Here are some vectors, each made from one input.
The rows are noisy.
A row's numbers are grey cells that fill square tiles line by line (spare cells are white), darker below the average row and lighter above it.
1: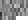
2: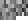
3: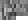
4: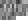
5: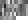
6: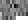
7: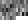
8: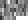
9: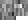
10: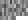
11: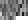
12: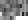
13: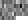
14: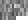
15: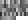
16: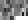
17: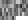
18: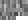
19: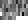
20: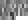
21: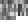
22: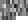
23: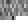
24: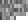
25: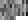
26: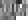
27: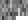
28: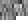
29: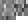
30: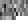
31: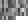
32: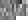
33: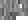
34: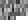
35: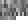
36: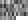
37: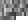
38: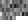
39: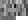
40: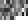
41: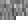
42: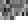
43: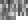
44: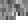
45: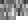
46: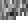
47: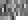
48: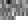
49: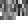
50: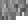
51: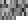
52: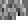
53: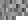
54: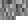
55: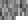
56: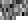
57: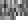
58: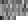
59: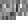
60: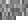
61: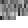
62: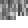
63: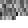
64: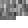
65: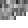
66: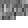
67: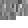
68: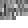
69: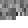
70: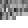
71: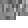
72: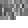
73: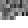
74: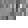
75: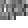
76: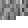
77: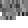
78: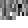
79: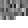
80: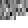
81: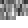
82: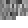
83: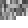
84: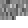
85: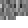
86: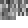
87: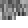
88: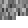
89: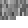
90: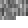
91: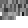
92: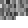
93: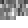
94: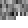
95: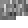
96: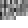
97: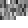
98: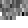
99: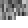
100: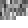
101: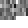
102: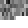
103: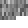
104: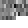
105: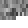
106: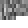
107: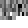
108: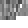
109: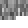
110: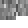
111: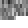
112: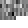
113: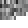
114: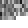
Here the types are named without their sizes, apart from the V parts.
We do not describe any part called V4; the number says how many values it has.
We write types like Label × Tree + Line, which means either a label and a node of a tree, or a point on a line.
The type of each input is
(Bool × Bool × Bool × Bool + V4) × Line.
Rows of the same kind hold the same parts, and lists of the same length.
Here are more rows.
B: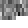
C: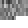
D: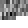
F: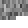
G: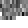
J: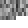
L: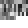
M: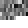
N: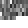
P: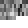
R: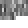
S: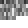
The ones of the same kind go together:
B, C, D, F, G, J, M, N, R
L, P, S

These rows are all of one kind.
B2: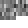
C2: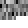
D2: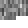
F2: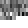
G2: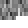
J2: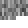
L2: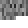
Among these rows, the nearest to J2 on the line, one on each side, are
C2 and G2.
